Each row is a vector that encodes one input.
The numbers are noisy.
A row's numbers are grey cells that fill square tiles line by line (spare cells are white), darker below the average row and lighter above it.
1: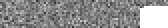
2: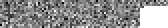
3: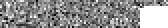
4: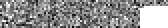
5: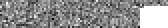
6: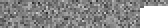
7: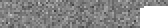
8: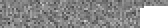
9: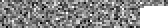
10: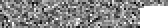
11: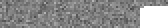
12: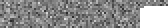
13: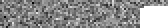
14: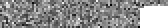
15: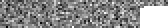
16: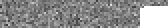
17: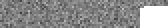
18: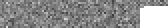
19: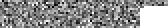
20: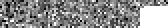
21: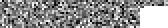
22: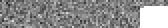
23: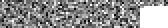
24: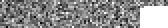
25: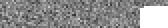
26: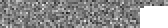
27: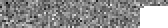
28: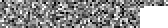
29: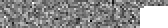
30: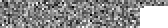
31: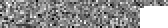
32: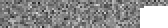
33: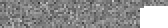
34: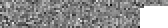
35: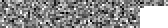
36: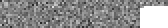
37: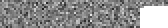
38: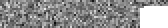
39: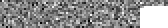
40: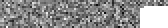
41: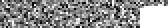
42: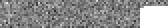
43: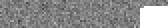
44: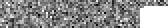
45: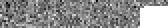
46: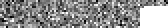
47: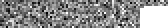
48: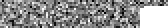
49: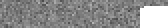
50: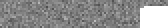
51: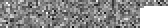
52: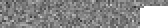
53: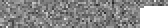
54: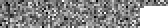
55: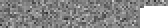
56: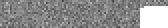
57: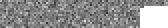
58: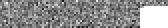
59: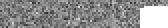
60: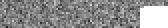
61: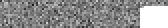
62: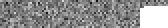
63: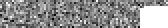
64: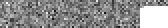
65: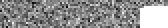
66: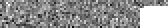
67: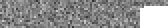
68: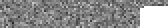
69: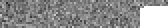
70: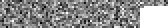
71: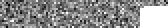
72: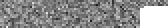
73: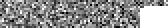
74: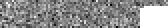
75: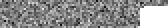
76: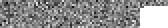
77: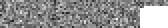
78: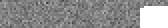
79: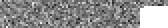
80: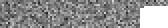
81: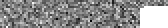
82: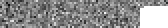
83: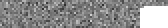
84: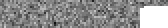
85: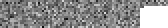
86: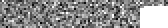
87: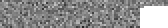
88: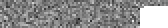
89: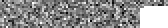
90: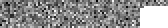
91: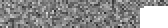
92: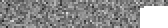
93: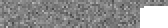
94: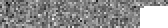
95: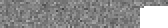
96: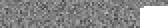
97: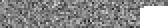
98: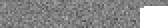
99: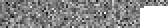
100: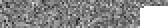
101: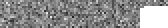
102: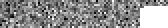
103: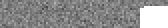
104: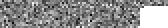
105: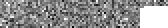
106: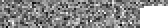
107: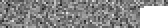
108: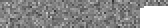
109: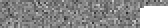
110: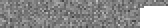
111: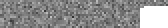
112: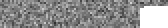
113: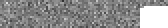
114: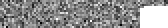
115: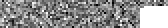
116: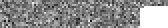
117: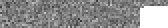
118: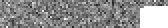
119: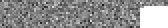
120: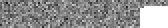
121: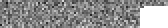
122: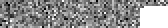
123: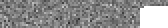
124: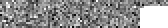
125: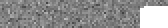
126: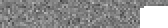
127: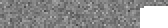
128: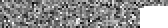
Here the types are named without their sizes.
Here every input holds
either a fixed value, or two labels, or a node of a tree.
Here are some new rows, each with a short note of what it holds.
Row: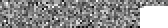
a node of a tree
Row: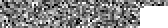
a node of a tree
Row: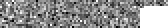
two labels
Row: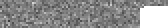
a node of a tree
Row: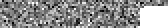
a fixed value
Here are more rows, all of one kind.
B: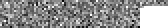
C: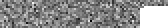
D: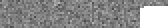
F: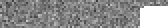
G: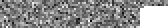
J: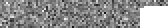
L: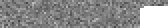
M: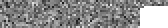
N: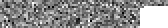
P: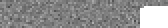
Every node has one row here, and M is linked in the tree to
D and F.
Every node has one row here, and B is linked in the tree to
F, J and L.
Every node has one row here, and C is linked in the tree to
P.
